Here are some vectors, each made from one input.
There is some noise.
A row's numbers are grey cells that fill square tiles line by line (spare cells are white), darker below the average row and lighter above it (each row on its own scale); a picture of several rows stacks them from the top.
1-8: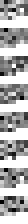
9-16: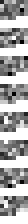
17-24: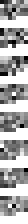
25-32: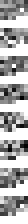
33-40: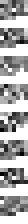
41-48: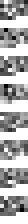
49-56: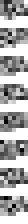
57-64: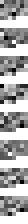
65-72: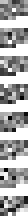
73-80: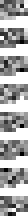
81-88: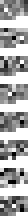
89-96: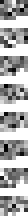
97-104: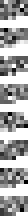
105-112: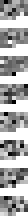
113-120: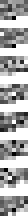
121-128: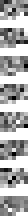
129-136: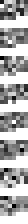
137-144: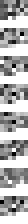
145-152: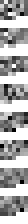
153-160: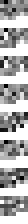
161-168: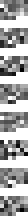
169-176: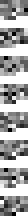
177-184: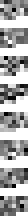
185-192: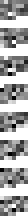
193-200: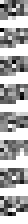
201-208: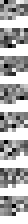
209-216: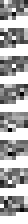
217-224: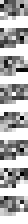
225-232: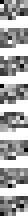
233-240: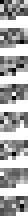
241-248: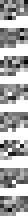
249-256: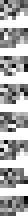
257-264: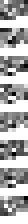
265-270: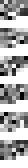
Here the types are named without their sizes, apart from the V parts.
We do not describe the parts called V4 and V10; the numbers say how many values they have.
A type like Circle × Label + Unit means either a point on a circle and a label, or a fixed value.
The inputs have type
Line × V10 + Tree × V4.
